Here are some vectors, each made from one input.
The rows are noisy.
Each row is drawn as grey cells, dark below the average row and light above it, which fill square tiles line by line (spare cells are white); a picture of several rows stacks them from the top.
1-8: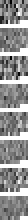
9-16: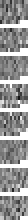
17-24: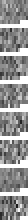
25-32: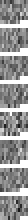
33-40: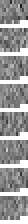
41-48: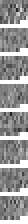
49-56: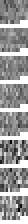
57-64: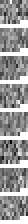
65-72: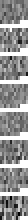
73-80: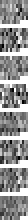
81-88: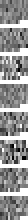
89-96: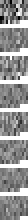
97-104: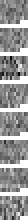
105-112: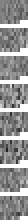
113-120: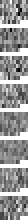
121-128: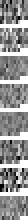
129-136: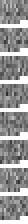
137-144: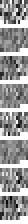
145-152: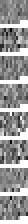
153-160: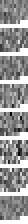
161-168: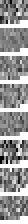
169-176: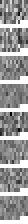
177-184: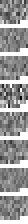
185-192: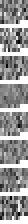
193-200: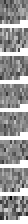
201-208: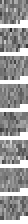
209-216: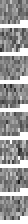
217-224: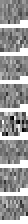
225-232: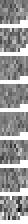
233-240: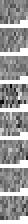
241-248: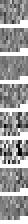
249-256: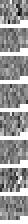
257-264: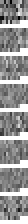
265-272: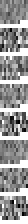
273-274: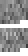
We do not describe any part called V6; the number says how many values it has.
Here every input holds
a list of up to two items, each a true/false value and a value of V6.
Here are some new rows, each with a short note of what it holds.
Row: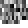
the empty list
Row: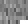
a list of two items
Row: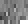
a list of one item
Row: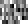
the empty list
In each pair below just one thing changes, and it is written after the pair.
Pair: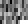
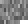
the true/false value in item 1 of the list
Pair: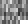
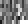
the value of V6 in item 2 of the list
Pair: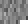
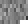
the true/false value in item 2 of the list
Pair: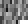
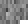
the value of V6 in item 2 of the list
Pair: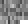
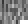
the value of V6 in item 2 of the list
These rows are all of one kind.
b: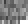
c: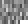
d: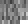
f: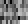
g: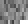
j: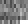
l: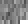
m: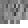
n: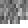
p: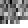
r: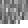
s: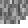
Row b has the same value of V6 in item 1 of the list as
f, g, p and s.
